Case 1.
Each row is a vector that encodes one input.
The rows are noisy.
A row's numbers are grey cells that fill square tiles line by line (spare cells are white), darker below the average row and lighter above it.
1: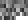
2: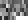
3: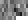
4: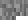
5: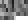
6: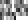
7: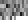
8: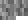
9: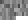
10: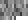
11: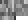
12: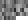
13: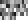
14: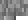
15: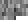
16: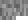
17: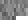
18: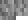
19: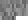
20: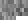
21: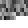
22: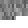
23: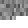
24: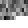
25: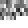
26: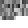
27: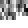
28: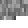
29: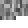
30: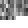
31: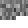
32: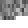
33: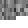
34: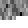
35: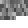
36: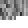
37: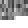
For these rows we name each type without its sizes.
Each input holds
three true/false values.
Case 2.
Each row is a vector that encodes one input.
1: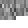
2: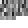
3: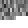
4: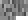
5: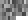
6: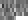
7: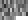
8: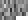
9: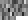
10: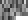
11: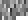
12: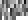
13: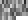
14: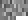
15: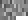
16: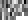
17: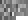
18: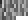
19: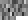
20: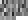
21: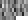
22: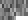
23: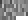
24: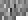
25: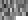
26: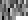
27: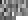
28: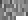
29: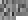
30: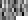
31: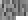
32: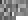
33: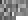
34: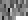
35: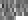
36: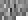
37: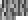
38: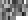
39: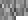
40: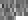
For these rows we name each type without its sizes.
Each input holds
three true/false values.
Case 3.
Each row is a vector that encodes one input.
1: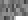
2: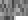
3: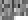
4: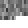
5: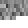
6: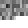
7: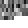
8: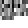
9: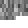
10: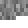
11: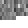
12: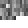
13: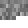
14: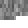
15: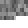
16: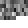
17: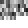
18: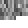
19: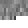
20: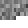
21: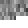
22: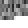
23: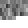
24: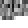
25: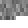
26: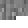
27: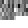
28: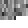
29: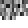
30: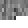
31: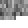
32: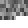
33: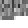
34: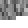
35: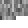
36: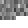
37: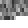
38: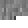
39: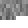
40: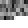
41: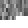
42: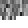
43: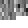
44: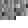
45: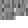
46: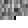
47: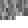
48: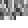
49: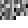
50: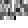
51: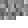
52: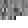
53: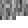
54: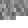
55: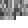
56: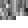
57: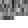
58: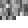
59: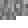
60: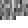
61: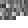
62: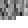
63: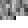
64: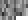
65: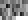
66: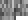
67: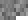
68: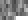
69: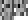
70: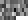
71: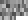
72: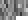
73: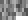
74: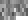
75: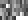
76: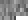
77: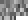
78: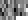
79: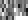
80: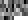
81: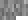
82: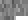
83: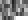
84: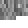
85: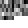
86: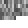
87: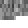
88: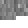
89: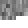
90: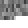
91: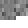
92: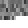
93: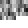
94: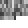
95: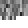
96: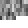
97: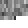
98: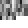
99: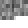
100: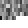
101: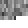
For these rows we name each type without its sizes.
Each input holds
a point on a line.
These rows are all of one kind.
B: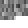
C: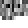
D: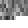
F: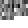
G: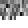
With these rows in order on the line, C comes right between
D and G.
